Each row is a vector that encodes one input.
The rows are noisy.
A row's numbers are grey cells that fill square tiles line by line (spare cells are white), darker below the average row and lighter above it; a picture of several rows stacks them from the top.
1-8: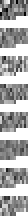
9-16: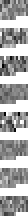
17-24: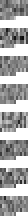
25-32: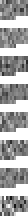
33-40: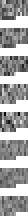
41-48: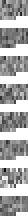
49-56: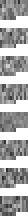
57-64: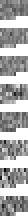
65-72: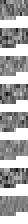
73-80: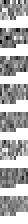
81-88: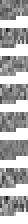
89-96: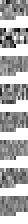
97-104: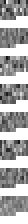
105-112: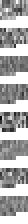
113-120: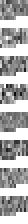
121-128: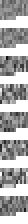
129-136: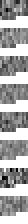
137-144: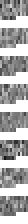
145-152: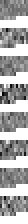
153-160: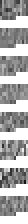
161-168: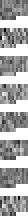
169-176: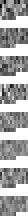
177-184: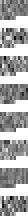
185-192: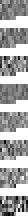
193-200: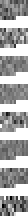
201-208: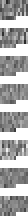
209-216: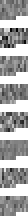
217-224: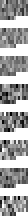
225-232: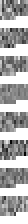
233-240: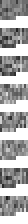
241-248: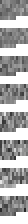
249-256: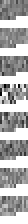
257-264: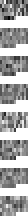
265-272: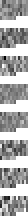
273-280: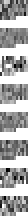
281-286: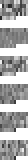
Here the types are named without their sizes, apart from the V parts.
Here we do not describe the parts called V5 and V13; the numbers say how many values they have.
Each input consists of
a value of V5, together with either a point on a line, or a true/false value and a value of V13.
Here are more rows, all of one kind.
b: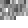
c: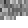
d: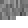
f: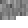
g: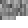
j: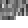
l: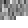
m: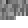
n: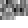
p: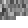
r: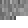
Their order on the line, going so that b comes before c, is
b, l, d, r, j, f, p, c, m, n, g.
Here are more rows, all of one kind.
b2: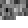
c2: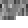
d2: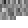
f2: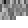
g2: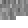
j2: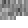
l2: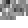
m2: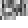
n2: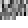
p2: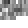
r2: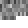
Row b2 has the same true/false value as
c2, f2 and n2.
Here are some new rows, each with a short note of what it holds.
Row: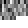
a point on a line and a value of V5
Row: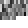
a point on a line and a value of V5
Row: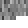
a point on a line and a value of V5
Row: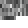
a true/false value, a value of V5 and a value of V13
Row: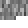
a true/false value, a value of V5 and a value of V13
